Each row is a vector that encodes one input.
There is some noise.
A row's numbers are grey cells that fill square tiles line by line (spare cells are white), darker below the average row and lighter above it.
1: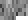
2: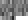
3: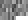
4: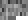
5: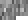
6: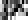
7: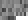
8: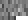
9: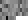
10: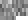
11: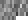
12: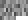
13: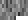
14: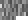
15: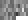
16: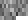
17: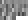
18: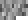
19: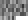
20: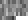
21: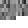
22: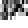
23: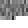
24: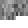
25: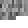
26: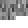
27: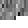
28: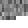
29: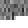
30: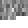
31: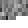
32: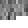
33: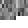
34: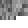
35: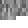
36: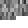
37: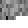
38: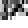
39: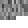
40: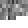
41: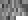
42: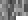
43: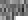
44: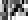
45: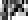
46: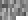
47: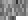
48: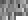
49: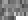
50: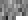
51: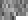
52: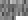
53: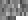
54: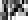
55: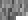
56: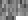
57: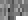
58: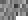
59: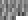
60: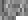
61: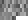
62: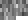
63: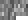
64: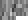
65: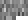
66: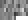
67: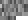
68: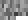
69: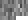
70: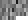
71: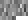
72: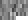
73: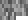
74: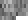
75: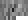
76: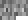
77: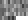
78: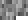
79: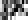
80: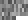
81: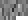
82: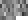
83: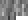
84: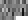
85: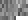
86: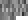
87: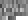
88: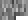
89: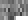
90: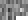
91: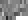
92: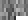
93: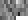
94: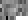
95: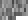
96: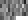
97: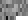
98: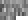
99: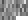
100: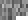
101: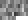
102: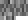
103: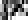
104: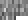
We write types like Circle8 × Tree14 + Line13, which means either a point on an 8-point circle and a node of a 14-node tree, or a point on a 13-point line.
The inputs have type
(Bool × Bool × Bool + Label6) × Label9 + Unit.
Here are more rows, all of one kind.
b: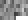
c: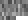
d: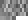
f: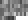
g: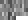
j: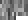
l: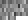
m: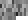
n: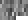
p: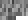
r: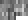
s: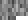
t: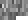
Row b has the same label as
m, p and r.
